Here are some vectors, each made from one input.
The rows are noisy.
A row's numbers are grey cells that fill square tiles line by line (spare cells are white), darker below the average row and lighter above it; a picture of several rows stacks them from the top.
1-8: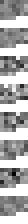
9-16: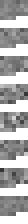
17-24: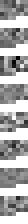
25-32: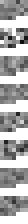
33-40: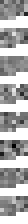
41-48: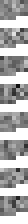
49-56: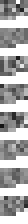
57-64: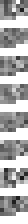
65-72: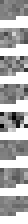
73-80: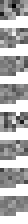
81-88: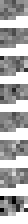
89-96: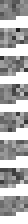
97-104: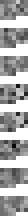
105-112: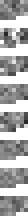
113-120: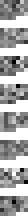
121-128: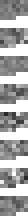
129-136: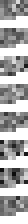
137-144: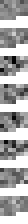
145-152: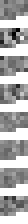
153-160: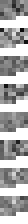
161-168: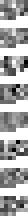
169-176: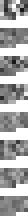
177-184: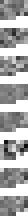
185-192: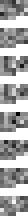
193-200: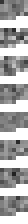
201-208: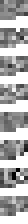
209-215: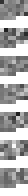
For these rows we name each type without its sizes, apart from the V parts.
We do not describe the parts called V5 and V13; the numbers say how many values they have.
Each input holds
a label and a point on a line, together with either a point on a line and a value of V13, or a value of V5.
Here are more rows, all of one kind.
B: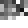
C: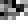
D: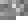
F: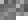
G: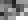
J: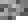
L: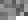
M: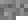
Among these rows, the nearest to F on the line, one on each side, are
D and M.
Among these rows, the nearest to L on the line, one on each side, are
B and C.
